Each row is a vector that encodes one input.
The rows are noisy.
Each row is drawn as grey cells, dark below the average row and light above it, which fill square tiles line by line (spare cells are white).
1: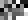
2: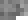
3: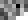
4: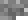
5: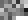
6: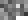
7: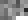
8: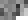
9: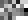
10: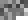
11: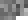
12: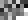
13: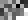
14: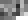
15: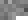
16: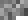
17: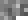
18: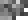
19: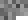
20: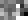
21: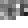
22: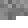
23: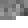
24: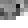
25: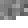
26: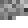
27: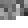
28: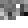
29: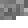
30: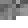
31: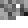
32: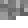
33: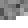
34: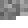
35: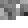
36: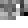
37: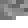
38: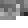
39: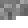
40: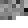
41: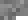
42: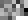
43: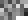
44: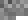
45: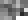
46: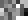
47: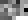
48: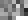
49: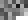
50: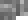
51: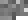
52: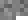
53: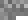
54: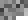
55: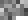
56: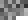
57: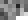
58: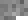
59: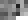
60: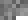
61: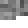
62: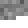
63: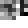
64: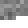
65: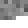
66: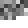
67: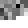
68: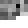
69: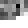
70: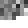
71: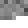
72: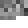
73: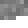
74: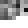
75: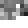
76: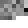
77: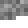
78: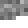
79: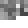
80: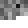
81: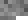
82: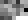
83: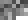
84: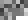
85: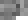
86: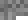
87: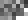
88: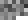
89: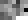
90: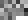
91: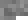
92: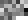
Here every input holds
a point on an 11-point circle and a true/false value.
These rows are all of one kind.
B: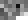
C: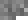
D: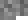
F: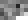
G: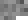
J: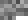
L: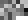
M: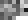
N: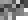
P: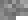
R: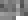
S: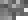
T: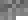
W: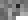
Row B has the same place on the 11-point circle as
C, D and J.
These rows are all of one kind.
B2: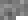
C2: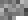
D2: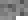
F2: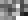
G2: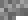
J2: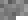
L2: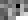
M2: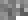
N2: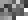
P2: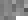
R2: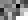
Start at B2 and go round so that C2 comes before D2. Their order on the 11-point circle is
B2, F2, C2, L2, G2, J2, R2, P2, M2, D2, N2.
